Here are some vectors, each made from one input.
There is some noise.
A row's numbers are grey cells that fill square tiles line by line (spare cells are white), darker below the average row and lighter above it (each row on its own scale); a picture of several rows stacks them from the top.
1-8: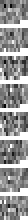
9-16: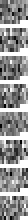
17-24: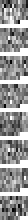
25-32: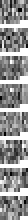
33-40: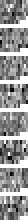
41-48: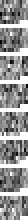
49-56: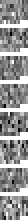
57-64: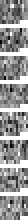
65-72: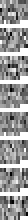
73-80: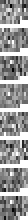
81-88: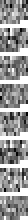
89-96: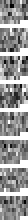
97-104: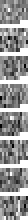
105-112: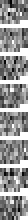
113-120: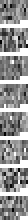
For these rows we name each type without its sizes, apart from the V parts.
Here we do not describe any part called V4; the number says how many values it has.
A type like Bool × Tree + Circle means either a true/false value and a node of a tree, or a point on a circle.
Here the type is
Label × (Line + V4).
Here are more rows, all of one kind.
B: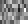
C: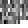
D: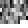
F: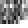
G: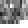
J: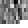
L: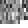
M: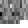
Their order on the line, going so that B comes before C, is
B, L, J, F, C, G, M, D.
